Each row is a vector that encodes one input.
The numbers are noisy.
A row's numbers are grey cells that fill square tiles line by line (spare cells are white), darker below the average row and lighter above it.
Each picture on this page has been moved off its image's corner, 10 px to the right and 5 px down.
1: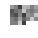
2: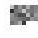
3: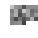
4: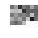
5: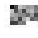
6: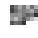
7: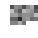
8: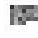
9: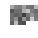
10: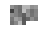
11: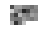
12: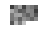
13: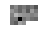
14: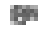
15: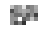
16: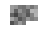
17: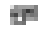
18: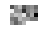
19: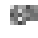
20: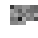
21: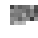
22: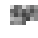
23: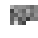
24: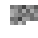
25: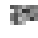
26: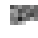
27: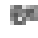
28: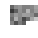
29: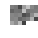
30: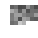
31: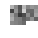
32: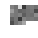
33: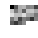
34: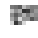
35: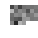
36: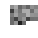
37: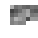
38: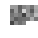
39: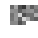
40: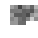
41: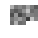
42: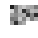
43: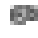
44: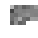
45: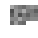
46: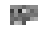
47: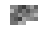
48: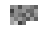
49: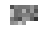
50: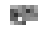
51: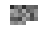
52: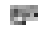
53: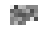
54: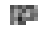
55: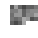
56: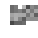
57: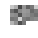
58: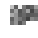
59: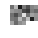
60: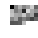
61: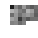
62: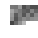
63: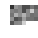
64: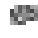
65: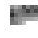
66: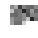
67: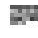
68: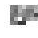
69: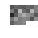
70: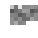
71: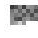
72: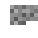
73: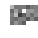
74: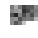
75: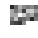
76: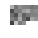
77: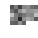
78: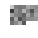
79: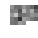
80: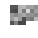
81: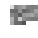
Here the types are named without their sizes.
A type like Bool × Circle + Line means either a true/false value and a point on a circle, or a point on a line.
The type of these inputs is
Bool × (Label + Line).
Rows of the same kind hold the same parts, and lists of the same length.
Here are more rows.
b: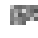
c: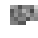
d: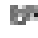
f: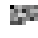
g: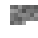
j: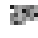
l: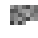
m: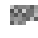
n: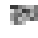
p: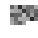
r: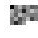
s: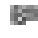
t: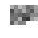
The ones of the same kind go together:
b, c, g, l, m, t
d, f, j, n, p, r, s

